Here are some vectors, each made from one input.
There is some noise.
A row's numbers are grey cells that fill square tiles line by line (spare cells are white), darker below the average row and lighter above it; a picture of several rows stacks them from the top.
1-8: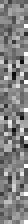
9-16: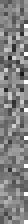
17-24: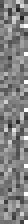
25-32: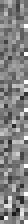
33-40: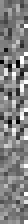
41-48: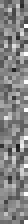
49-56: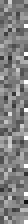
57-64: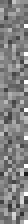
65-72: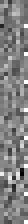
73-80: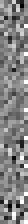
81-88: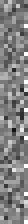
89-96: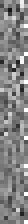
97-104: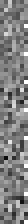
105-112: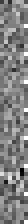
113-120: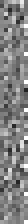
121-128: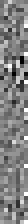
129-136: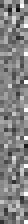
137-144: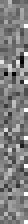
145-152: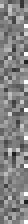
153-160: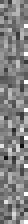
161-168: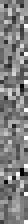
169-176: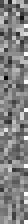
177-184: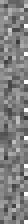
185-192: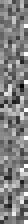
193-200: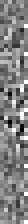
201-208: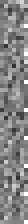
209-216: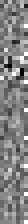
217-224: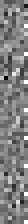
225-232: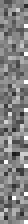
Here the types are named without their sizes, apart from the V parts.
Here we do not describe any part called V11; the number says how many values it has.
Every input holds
a true/false value and a value of V11, together with either a fixed value, or a node of a tree.
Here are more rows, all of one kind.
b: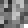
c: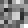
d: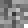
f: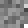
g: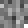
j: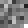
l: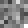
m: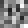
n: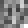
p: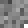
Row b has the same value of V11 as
g, m and n.
